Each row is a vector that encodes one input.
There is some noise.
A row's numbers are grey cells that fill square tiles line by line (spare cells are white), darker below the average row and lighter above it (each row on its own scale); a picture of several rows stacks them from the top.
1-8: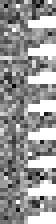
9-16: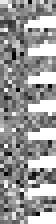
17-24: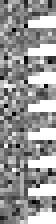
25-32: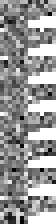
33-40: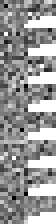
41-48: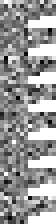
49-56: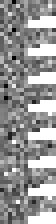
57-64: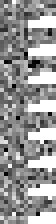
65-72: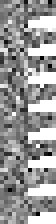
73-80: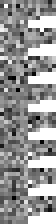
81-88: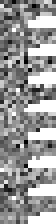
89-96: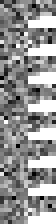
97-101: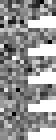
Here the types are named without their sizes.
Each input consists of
a label, a point on a line and a node of a tree.
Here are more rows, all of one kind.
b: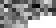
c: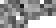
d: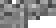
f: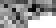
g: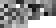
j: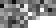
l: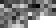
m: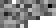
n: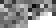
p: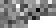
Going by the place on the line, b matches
c, d and g.
